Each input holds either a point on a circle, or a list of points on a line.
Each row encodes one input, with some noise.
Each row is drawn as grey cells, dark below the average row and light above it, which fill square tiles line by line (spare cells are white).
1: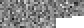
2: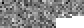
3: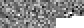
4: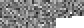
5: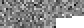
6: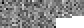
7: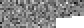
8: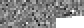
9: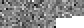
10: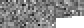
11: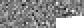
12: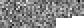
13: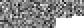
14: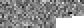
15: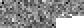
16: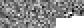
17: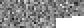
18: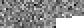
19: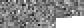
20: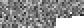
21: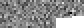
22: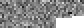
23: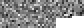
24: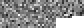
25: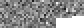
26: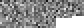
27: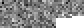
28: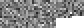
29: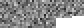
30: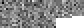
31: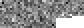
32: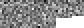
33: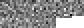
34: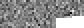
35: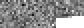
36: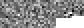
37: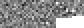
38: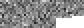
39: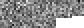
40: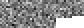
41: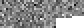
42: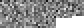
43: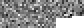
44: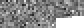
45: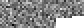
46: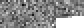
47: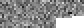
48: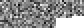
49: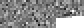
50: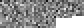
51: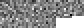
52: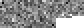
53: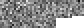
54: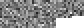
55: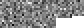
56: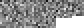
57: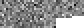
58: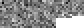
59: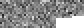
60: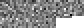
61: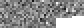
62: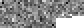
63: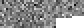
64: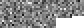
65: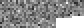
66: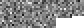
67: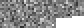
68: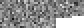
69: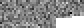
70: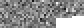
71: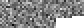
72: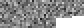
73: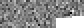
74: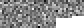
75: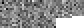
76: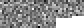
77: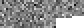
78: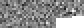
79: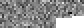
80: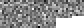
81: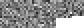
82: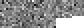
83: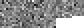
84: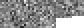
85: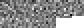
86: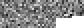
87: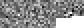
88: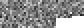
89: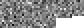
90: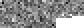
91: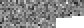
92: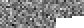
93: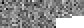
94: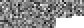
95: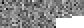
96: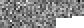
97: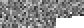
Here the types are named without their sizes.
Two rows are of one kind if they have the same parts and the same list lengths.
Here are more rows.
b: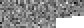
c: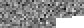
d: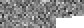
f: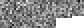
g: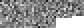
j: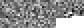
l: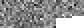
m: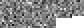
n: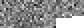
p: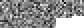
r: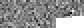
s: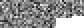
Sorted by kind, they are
b, c, d, r
f, g, j, m
l, n
p, s

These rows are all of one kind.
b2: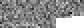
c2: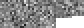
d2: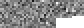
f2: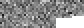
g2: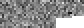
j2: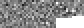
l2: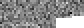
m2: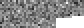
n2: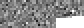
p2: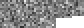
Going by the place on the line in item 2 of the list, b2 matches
g2, l2 and m2.
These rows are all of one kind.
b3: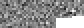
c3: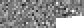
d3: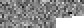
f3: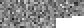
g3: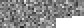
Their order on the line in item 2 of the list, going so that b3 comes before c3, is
f3, d3, g3, b3, c3.
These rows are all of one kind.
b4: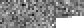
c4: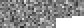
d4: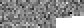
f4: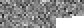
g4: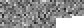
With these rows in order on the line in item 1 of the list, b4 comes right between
c4 and d4.
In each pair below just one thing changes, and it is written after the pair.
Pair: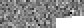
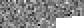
the place on the line in item 1 of the list
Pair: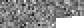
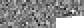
the place on the line in item 1 of the list
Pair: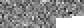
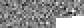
the place on the line in item 2 of the list
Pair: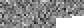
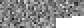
the place on the line in item 1 of the list
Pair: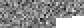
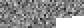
the place on the line in item 2 of the list
